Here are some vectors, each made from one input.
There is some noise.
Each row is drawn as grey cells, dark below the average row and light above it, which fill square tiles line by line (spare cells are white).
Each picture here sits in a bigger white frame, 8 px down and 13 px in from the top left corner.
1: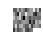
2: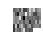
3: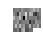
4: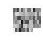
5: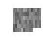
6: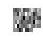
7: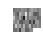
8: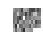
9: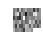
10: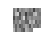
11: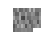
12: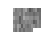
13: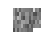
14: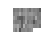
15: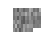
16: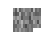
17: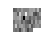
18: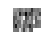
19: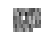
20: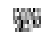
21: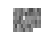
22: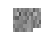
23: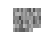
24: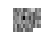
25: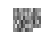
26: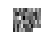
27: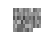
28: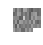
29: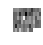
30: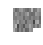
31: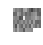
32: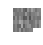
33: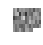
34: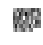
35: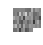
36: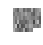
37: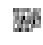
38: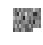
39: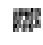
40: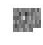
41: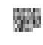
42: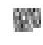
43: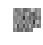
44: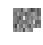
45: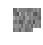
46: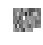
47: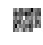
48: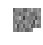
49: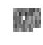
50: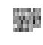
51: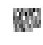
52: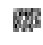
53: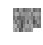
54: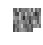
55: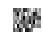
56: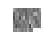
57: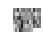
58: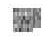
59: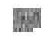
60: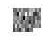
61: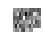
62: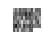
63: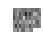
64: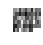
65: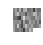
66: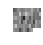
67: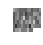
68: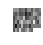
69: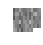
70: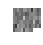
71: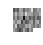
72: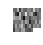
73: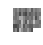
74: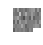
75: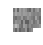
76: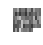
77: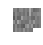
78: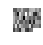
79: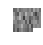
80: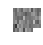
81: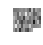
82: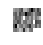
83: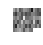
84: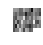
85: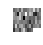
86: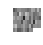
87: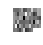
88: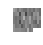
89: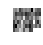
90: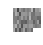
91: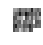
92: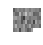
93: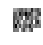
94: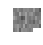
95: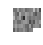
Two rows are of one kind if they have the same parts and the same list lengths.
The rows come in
2 kinds.
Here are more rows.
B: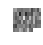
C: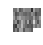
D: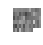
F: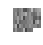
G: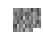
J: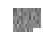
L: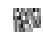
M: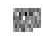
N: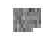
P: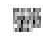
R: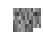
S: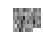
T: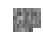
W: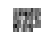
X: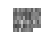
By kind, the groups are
B, C, D, G, L, R, T, W
F, J, M, N, P, S, X

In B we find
a node of a 7-node tree and three true/false values.
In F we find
one of 7 labels and three true/false values.
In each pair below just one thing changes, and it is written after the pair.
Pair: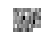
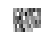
the label
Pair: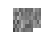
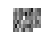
the label
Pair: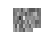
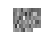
one of the three true/false values
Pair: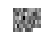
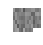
the label
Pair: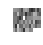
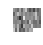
the label
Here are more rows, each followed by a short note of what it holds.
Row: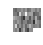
one of 7 labels and three true/false values
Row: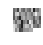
one of 7 labels and three true/false values
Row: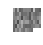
one of 7 labels and three true/false values
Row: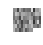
one of 7 labels and three true/false values
